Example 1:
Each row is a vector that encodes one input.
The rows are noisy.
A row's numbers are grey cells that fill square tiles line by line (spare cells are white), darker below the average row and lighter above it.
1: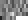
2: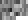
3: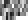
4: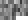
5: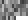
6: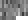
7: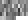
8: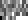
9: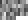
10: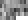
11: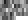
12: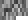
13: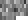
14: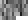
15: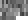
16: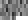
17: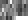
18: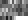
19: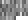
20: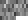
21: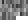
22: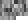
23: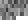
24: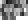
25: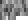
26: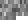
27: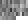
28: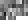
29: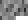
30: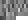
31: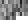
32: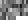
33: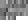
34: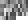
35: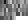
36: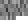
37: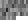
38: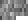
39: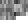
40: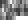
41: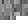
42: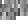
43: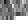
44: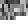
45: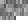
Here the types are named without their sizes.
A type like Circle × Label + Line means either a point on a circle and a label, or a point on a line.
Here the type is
Line × Line + Unit.
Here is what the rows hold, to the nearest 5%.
About 15% of them hold a fixed value. The rest hold a point on each of two lines.
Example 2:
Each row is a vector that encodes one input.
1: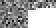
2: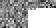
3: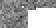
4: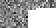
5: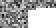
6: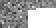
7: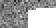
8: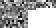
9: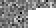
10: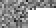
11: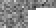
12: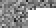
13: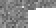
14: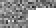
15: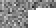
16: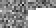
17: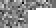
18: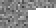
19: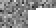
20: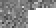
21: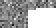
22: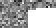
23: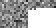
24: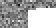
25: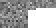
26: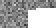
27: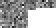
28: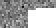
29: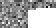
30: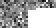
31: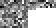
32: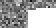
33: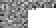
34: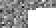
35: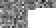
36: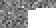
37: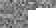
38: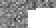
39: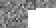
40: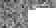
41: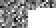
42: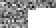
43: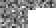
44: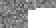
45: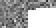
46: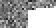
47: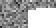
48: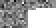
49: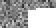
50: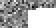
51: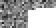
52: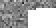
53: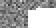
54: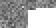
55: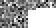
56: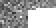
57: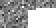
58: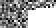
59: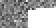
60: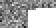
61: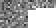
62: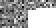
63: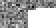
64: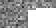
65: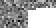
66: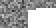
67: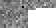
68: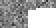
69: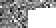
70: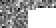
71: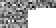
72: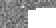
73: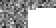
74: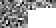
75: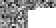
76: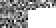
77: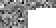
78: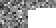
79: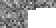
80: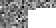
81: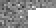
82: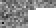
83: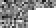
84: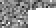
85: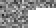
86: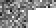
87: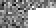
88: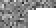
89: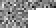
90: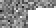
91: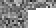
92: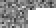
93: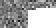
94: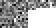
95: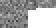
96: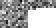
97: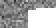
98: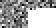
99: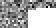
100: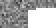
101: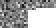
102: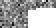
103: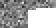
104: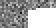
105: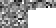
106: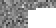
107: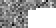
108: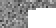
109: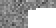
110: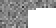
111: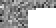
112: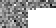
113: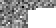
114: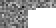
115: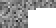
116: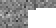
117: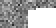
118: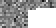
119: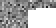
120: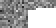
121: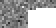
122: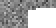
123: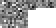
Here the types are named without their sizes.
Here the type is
Circle + Unit.
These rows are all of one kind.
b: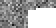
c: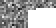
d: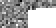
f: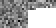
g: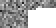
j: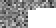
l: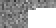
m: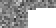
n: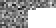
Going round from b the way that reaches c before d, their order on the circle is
b, l, n, c, j, g, m, f, d.
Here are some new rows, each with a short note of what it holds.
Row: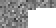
a point on a circle
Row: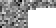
a point on a circle
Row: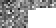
a fixed value
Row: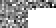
a fixed value
